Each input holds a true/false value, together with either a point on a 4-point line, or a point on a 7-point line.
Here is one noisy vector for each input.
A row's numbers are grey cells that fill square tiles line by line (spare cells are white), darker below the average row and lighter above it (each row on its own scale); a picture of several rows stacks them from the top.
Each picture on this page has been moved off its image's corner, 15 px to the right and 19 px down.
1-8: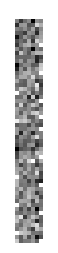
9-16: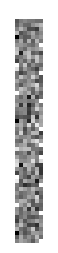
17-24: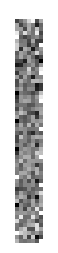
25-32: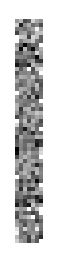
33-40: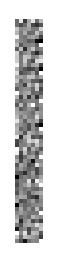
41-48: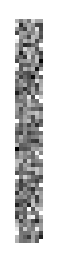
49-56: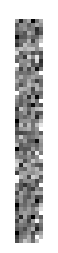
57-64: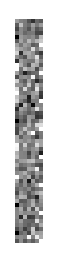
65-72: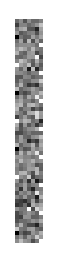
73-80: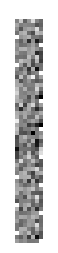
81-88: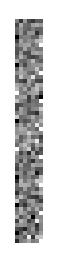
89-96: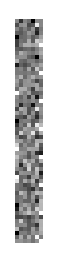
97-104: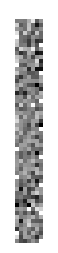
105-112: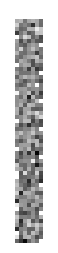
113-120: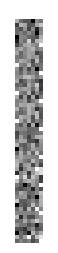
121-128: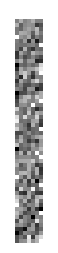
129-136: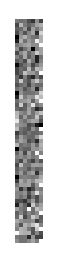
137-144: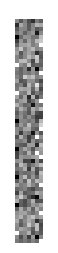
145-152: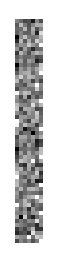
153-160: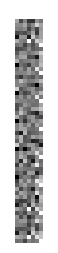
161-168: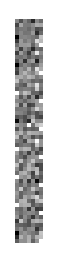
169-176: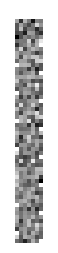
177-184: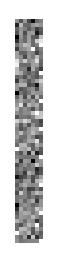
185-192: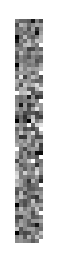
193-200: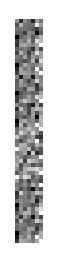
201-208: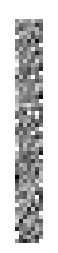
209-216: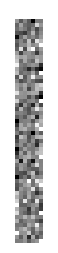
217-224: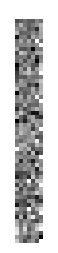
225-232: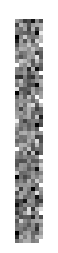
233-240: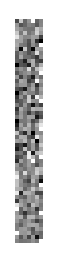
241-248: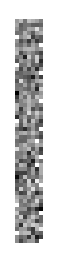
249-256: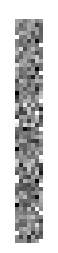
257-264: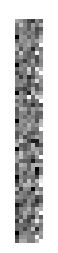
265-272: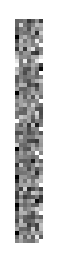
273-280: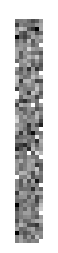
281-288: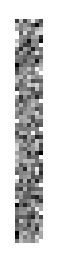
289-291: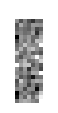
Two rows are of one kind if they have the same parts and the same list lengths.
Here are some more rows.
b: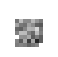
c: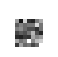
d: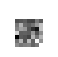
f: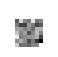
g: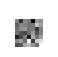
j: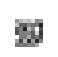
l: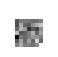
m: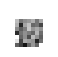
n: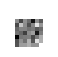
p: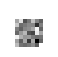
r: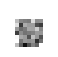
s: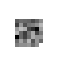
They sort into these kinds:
b, c, g, j, m, n, p, r
d, f, l, s

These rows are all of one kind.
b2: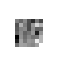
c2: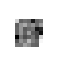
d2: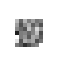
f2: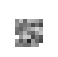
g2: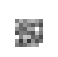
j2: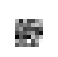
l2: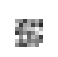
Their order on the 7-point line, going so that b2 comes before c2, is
j2, d2, l2, g2, f2, b2, c2.
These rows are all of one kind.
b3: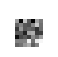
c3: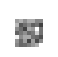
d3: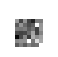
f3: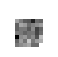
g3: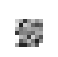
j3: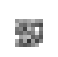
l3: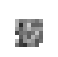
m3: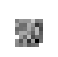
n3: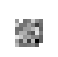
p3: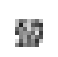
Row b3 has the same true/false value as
d3 and f3.
